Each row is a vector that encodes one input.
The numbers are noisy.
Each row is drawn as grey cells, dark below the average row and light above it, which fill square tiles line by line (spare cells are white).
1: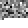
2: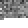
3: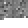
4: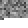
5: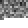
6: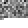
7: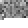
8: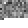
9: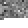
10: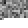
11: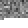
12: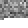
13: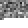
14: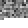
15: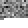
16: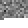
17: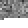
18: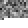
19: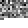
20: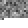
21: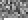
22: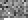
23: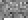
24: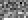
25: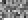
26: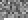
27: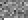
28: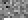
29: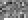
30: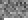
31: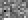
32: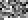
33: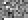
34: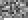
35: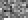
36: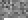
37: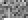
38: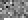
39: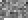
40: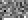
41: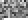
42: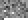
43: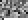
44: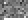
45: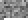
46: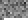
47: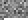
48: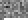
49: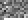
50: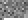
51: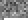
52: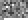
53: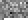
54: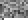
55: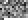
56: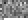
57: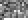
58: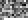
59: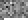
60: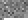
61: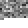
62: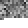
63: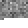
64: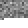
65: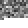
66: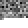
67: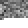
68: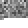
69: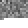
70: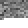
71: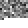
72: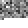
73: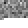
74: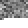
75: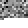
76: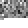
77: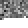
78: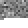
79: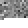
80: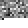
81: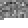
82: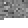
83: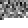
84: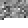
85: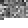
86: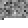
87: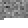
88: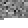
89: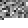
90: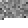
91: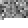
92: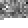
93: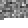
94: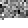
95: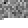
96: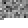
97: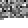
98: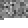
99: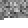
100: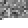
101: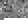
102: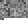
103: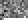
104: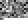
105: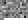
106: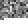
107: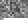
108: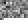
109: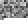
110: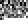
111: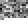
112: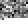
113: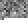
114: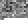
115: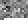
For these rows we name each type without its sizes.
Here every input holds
a point on a circle and a true/false value.
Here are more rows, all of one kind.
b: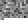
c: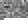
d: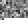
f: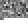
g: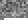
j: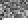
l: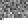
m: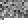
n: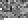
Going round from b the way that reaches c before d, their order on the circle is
b, j, l, f, c, g, d, m, n.
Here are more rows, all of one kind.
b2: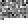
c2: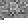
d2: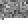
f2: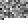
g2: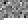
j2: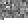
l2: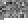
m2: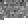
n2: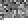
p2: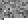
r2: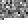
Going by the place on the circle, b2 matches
c2, d2, j2 and m2.
